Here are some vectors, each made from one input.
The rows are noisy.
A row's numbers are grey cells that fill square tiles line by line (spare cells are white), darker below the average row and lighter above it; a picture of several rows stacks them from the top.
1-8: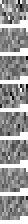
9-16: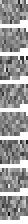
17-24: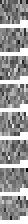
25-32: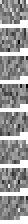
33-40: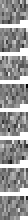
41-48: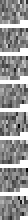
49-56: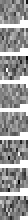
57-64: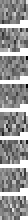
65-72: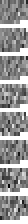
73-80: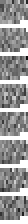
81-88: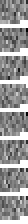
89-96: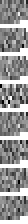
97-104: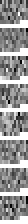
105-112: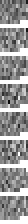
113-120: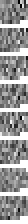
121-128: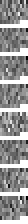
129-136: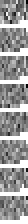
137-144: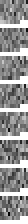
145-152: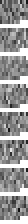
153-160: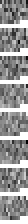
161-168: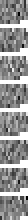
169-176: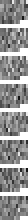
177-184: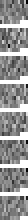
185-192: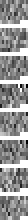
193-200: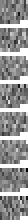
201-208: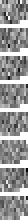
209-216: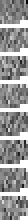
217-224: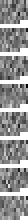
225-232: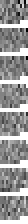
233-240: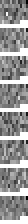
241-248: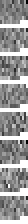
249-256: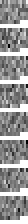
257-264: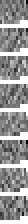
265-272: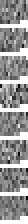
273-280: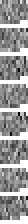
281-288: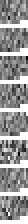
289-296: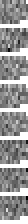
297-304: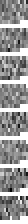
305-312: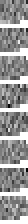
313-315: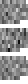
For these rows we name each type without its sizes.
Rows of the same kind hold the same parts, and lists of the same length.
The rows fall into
2 kinds.
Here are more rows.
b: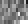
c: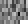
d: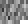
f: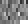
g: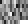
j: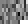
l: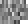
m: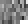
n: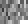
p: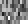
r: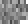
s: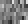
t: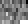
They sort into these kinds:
b, c, d, f, j, l, m, n, p, r, s, t
g

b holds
a point on a circle and a true/false value.
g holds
a fixed value.
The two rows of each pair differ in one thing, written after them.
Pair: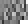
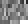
the true/false value
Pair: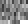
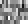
the true/false value
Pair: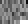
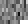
the true/false value
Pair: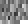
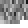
the place on the circle
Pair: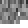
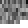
the place on the circle
